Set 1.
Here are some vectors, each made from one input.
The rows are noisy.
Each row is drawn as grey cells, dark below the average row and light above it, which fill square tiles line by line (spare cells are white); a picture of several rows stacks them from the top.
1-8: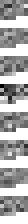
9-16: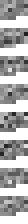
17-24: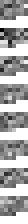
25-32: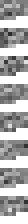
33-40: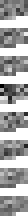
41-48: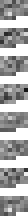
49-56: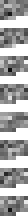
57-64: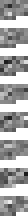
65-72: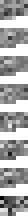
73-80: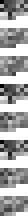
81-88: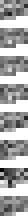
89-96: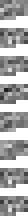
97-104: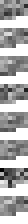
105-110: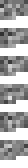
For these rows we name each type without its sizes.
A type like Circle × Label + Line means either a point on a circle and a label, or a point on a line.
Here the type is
List(Line).
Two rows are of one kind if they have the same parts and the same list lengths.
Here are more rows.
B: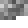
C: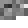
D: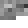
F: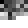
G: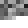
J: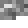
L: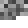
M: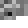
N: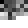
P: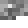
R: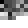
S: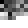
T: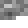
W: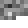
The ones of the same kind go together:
B, D, J, L, M, P, T
C, G, W
F, N, R, S

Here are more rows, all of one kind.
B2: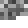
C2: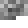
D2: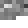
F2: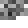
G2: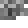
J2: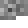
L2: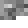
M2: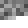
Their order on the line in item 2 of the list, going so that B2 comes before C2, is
M2, J2, B2, F2, G2, C2, D2, L2.
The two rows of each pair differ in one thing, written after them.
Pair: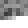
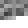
the place on the line in item 2 of the list
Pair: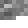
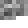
the place on the line in item 1 of the list
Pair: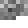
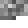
the place on the line in item 2 of the list
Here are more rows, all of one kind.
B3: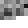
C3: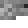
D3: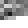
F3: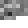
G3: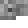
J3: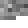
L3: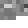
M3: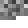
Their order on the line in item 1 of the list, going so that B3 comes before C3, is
B3, D3, F3, L3, C3, J3, G3, M3.
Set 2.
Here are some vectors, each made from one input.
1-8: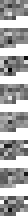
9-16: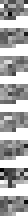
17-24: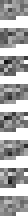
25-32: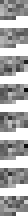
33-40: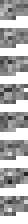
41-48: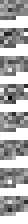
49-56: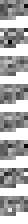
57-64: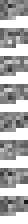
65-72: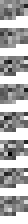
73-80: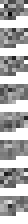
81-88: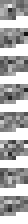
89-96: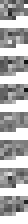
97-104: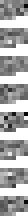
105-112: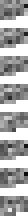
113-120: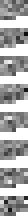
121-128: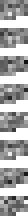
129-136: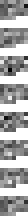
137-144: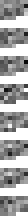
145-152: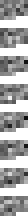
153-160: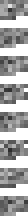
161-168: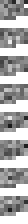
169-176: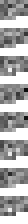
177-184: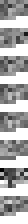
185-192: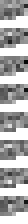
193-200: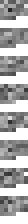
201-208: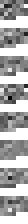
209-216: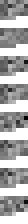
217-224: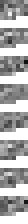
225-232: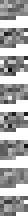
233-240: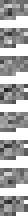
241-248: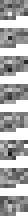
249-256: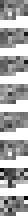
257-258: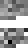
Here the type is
List2(Line14).
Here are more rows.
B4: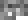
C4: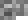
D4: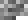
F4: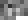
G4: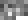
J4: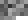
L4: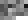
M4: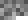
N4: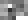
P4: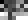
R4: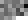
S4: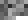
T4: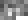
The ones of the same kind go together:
B4, F4, G4, J4, L4, S4, T4
C4, D4, M4, N4, R4
P4

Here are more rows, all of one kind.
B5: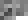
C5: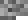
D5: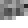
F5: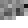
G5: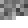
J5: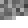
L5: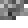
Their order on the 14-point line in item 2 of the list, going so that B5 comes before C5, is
L5, B5, D5, F5, C5, G5, J5.
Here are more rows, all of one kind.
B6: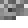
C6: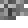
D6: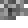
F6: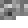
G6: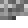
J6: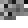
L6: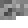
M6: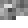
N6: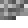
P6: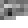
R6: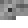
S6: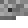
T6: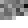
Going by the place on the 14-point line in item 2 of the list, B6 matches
D6, L6, R6 and S6.
